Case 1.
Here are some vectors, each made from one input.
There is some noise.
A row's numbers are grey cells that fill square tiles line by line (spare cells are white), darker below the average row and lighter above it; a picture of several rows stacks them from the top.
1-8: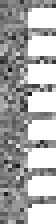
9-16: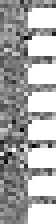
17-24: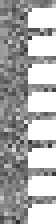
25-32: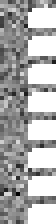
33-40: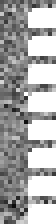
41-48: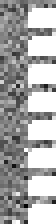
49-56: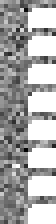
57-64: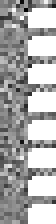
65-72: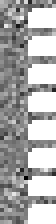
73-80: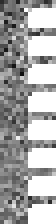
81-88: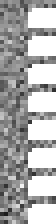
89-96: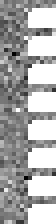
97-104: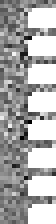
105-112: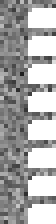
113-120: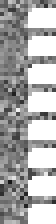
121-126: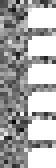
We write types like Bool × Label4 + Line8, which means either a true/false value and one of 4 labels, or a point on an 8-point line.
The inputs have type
Tree11.
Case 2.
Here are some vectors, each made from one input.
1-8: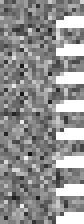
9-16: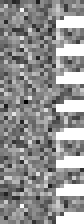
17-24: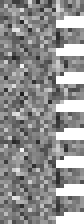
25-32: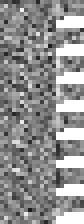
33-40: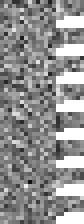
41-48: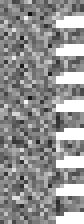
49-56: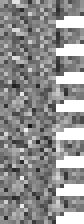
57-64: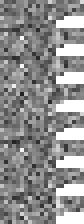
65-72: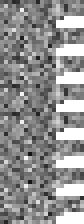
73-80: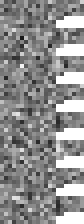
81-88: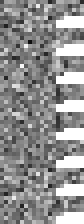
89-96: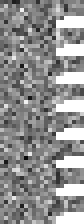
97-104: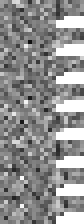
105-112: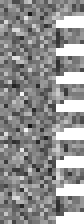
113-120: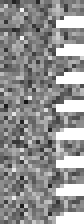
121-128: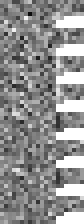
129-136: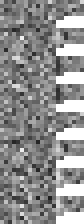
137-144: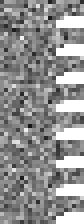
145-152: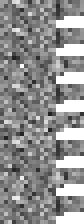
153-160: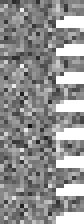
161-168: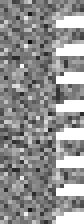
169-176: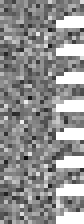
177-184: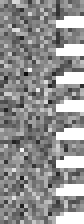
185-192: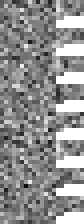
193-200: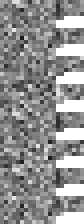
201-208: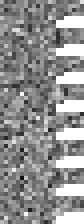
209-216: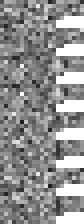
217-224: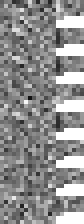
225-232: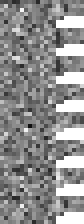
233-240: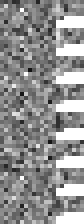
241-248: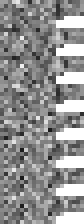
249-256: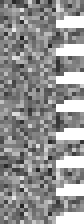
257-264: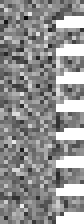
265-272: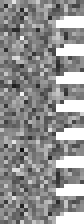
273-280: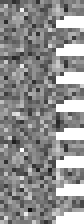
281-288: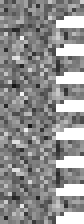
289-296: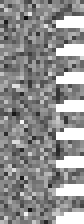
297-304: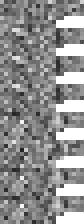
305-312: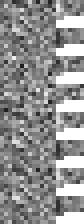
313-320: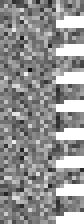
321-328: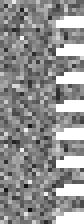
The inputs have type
Bool × Bool × Bool.
